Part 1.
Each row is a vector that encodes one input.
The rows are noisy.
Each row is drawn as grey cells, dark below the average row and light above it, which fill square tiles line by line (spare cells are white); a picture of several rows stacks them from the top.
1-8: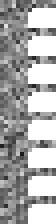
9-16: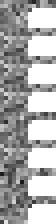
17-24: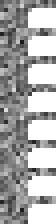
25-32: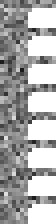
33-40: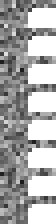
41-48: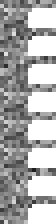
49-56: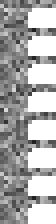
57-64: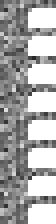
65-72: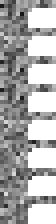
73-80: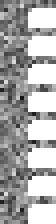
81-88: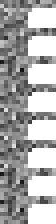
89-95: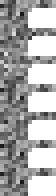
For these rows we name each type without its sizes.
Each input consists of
a label.
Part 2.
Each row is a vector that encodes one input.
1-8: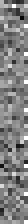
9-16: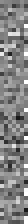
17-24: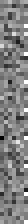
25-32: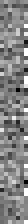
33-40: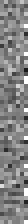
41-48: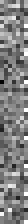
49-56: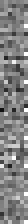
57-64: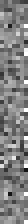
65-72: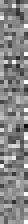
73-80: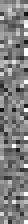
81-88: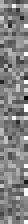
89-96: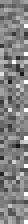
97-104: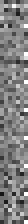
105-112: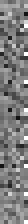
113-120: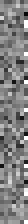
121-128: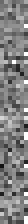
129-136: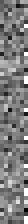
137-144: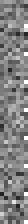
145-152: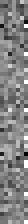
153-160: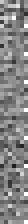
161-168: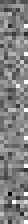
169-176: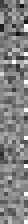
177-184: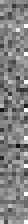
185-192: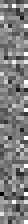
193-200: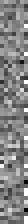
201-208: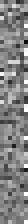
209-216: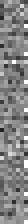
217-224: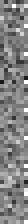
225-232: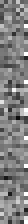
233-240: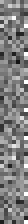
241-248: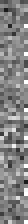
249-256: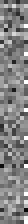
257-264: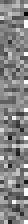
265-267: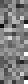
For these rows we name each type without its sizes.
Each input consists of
a point on a line.
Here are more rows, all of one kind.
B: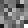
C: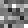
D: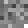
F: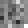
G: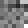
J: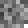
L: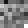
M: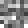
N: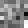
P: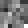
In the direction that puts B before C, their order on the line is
B, G, D, F, J, P, C, L, N, M.
